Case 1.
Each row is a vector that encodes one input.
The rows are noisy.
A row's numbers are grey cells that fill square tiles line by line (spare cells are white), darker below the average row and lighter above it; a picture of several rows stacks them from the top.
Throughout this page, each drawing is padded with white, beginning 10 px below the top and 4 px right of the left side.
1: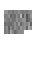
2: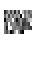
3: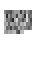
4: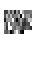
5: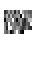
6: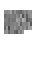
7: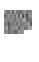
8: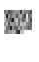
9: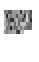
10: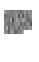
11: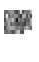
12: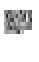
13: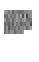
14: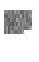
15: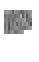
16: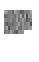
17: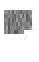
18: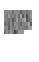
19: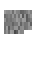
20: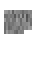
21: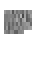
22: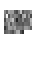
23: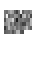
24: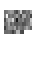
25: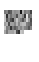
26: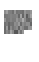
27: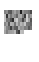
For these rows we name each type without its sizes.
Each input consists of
a point on a line.
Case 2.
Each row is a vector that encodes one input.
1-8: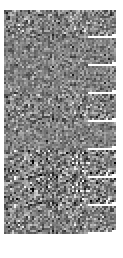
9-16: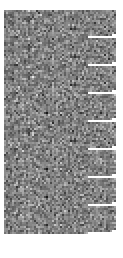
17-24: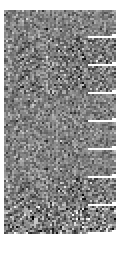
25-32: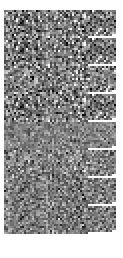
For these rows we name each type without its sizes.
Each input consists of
a point on a line.
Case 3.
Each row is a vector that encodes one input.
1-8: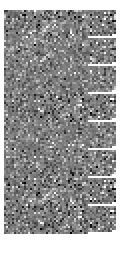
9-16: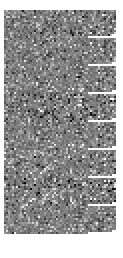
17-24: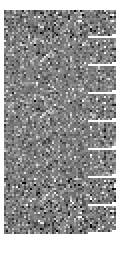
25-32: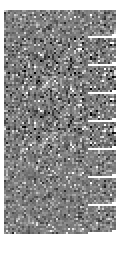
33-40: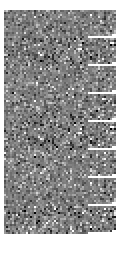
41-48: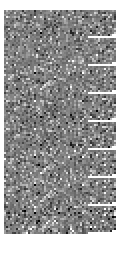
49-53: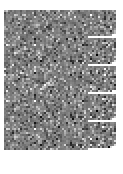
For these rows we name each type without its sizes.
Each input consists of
a point on a line.
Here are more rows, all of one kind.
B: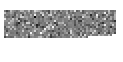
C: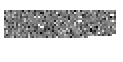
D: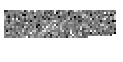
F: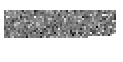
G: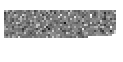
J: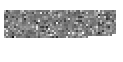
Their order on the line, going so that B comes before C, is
D, B, J, G, F, C.
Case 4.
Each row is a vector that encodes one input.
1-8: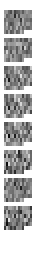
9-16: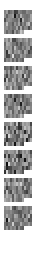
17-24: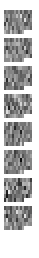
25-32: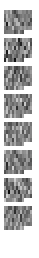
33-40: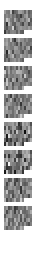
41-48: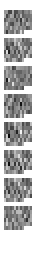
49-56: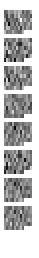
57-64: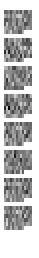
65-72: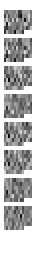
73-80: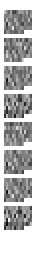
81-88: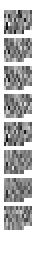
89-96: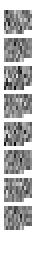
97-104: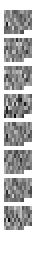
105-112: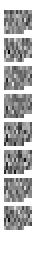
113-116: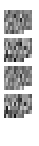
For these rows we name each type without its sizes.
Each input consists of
a point on a line.
